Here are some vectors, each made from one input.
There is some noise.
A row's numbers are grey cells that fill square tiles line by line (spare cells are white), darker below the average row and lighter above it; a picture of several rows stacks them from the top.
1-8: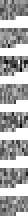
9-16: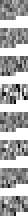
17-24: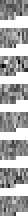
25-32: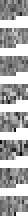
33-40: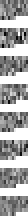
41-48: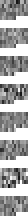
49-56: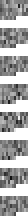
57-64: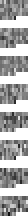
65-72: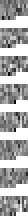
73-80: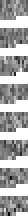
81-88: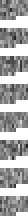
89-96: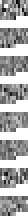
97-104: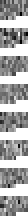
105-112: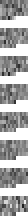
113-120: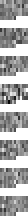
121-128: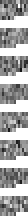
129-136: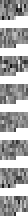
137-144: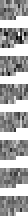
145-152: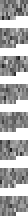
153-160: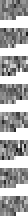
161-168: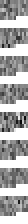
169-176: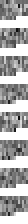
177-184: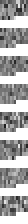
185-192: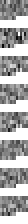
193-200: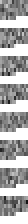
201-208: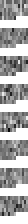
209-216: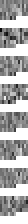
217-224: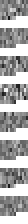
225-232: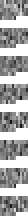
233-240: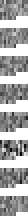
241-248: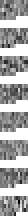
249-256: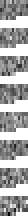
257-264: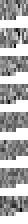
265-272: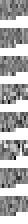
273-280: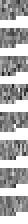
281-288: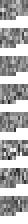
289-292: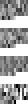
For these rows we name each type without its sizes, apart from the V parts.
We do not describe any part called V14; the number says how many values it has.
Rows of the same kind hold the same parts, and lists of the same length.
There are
2 kinds of row.
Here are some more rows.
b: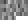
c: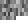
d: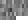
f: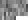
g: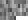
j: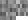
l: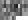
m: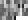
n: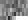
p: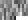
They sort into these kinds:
b, c, d, f, g, j, l, m, p
n

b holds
a point on a circle, a true/false value and a value of V14.
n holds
a point on a circle.
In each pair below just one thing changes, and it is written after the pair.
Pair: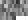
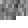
the value of V14
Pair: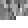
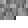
the value of V14
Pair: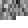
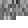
the value of V14
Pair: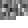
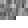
the place on the circle
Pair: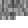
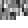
the value of V14
